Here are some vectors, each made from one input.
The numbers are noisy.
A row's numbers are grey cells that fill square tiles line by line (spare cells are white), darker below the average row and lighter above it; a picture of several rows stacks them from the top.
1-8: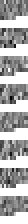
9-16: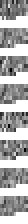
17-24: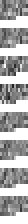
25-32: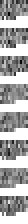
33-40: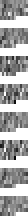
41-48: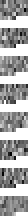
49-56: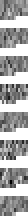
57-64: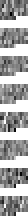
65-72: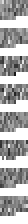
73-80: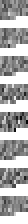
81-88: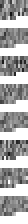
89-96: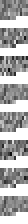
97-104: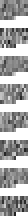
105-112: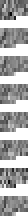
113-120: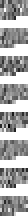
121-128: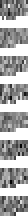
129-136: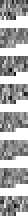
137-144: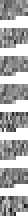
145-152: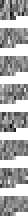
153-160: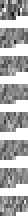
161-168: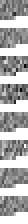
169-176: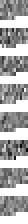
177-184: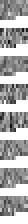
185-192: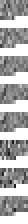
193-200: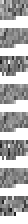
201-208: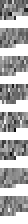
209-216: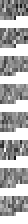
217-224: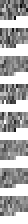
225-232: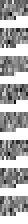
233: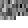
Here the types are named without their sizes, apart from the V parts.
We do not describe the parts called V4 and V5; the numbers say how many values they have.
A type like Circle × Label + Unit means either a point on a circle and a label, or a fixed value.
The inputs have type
Bool × (Tree + Unit) + Line + V4 × V5.
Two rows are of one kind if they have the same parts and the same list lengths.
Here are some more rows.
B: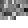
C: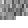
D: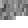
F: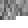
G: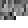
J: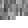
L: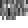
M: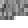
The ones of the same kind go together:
B, G
C
D, F, J, M
L

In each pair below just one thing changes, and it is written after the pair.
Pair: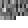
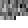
the value of V4
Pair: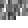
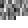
the value of V4
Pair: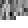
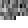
the value of V5
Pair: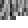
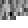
the value of V4
